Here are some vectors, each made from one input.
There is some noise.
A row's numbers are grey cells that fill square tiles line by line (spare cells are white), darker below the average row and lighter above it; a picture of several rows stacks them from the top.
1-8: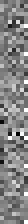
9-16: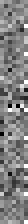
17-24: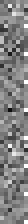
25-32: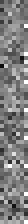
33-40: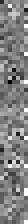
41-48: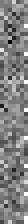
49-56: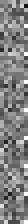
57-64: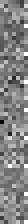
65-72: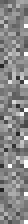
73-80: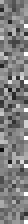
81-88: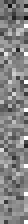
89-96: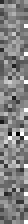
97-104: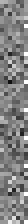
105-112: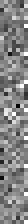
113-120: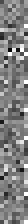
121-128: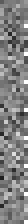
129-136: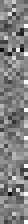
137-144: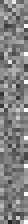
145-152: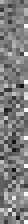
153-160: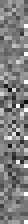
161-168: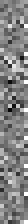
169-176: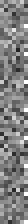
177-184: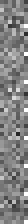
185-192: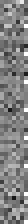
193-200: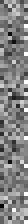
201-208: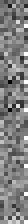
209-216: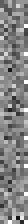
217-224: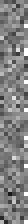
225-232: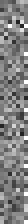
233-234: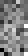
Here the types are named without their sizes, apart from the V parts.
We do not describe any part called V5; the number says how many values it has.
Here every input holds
either a node of a tree, or three values of V5, or a list of points on a line.
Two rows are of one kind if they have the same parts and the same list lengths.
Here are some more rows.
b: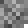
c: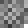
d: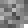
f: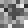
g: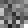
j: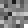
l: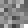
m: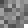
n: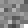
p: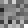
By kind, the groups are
b, c, g, m
d, l, n
f
j
p

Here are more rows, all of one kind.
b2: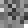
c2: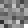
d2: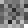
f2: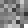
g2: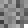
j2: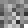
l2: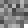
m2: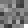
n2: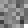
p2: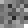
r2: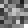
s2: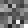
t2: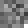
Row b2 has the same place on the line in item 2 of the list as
n2, p2 and t2.
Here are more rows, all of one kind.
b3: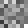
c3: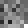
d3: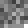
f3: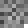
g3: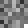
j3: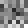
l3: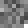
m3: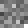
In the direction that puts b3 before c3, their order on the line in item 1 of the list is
f3, l3, m3, b3, g3, d3, c3, j3.
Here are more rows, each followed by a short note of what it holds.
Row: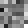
a list of one item
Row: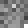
a list of two items
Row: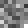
three values of V5
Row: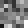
the empty list
